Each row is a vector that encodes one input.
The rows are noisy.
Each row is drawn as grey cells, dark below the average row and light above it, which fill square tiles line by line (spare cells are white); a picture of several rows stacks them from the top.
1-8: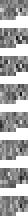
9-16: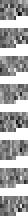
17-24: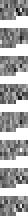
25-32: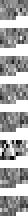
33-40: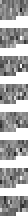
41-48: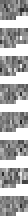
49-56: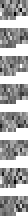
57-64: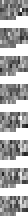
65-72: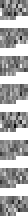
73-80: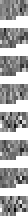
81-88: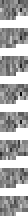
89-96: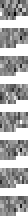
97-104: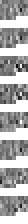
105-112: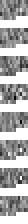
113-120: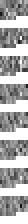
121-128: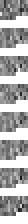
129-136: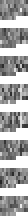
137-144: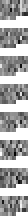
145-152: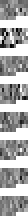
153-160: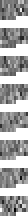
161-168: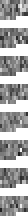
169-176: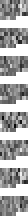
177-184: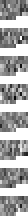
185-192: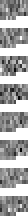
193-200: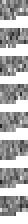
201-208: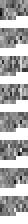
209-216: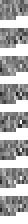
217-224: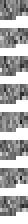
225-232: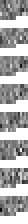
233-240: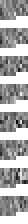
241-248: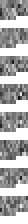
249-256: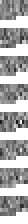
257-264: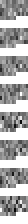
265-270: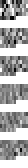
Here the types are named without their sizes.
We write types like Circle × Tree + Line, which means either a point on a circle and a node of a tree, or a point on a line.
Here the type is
List(Line).
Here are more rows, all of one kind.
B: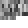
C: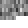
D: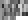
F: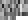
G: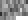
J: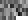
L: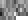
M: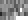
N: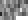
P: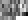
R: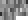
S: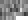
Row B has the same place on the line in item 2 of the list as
D and G.
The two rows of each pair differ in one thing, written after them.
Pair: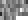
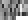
the place on the line in item 1 of the list
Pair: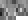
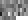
the place on the line in item 2 of the list
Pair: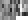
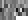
the place on the line in item 1 of the list
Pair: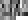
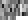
the place on the line in item 2 of the list
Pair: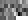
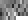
the place on the line in item 1 of the list
